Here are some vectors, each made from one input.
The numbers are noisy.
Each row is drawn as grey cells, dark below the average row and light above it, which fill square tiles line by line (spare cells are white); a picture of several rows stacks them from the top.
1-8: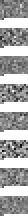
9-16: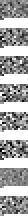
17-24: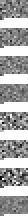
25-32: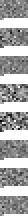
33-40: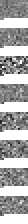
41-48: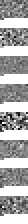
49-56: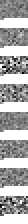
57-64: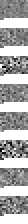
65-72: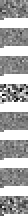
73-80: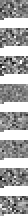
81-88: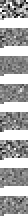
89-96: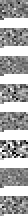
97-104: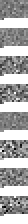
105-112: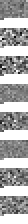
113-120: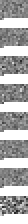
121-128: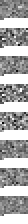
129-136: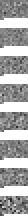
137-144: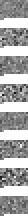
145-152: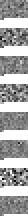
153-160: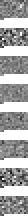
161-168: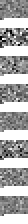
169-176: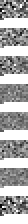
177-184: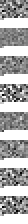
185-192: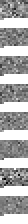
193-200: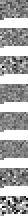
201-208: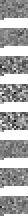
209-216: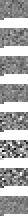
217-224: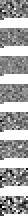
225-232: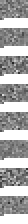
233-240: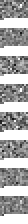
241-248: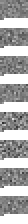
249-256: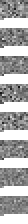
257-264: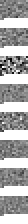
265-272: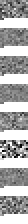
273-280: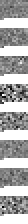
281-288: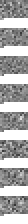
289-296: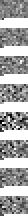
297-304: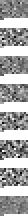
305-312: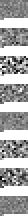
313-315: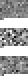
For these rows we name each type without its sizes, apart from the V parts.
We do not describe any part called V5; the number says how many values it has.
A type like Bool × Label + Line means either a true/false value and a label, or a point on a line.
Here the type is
List(Bool × (Line + V5)).
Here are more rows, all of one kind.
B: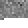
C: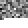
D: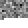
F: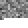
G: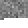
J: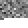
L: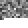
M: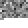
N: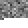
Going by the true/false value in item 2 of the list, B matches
F, M and N.
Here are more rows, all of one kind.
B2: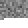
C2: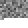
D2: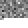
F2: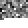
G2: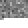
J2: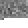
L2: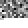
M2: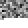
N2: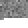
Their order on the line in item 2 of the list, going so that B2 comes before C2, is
N2, F2, G2, M2, J2, D2, B2, L2, C2.
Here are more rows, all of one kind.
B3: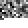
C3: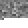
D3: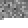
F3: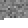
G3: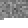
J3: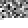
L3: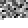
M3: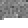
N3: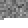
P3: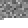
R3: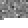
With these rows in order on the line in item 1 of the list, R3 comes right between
C3 and G3.
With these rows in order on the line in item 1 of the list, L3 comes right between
B3 and J3.
